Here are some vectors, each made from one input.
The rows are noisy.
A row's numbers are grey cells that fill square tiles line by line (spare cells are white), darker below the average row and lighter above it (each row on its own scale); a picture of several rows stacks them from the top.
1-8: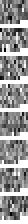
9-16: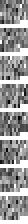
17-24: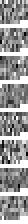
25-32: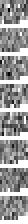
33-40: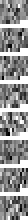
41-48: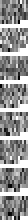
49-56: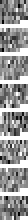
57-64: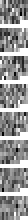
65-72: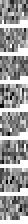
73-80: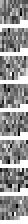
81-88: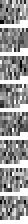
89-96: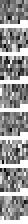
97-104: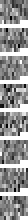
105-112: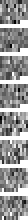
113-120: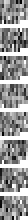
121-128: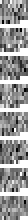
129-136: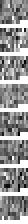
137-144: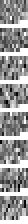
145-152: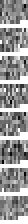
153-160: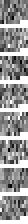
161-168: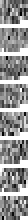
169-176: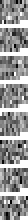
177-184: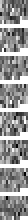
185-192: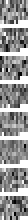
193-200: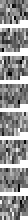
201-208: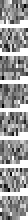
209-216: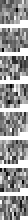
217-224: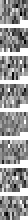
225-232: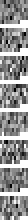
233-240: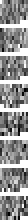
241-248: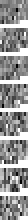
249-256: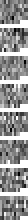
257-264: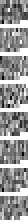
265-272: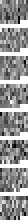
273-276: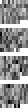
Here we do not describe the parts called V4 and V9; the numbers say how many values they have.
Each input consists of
a true/false value, a value of V4 and a value of V9, together with either a fixed value, or a node of an 11-node tree.
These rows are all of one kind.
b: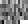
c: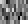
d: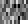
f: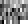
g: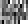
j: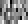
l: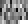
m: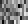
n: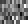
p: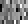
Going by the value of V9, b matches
j, l, n and p.
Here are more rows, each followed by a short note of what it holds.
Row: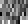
a true/false value, a value of V4 and a value of V9
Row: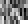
a true/false value, a value of V4 and a value of V9
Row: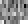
a true/false value, a value of V4 and a value of V9
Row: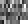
a node of an 11-node tree, a true/false value, a value of V4 and a value of V9
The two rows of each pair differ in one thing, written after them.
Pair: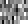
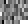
the true/false value
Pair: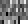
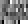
the value of V4
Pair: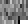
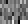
the value of V4
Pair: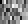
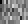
the value of V4
